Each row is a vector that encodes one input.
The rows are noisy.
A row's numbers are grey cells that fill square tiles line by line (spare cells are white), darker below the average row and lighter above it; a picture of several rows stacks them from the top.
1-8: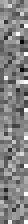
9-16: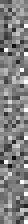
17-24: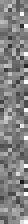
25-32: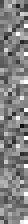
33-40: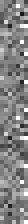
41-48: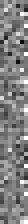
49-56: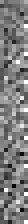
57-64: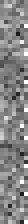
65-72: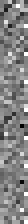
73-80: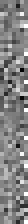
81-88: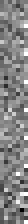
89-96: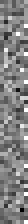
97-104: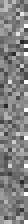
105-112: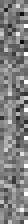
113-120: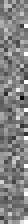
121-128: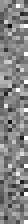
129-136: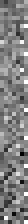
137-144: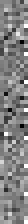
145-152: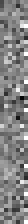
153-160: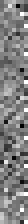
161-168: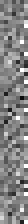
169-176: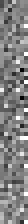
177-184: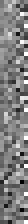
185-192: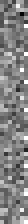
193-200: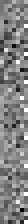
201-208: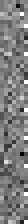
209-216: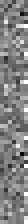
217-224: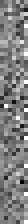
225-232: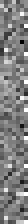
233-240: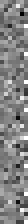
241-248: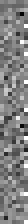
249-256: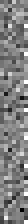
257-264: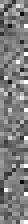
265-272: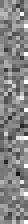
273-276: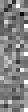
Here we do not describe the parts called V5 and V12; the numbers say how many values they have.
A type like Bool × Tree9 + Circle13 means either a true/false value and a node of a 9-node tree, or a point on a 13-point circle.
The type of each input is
Bool × Tree13 × V5 + V12.
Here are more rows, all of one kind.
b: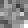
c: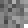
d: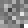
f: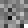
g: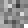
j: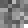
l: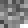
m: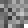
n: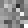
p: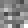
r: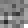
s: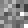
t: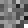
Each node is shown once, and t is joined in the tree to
s.
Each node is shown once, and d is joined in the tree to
f and g.
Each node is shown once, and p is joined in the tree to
g and s.
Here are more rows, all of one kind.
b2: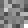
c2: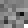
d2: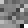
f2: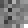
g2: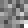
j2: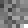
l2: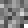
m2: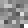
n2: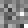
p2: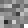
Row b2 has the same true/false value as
c2, f2 and j2.
